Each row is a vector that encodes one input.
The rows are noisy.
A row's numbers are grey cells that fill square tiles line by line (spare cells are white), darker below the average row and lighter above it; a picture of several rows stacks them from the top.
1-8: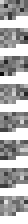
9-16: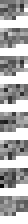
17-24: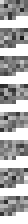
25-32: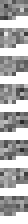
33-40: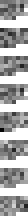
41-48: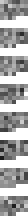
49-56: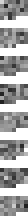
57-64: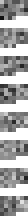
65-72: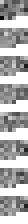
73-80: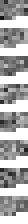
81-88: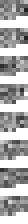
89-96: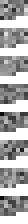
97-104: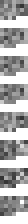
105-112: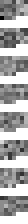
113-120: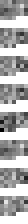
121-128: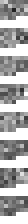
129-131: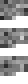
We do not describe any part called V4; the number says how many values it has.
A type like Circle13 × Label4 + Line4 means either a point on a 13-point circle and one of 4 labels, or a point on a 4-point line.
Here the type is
Bool × (Line5 + List2(V4)).
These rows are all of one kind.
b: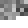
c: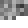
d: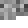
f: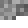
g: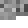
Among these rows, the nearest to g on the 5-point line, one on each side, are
d and f.
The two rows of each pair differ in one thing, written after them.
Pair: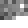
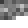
the value of V4 in item 2 of the list
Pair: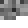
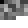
the value of V4 in item 1 of the list
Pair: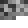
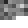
the true/false value
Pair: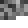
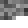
the true/false value
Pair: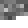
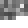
the value of V4 in item 2 of the list
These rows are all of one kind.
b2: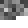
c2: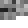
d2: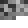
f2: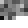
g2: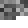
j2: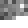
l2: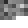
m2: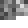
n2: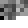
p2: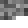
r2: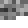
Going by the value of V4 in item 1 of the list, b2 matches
f2, g2 and n2.
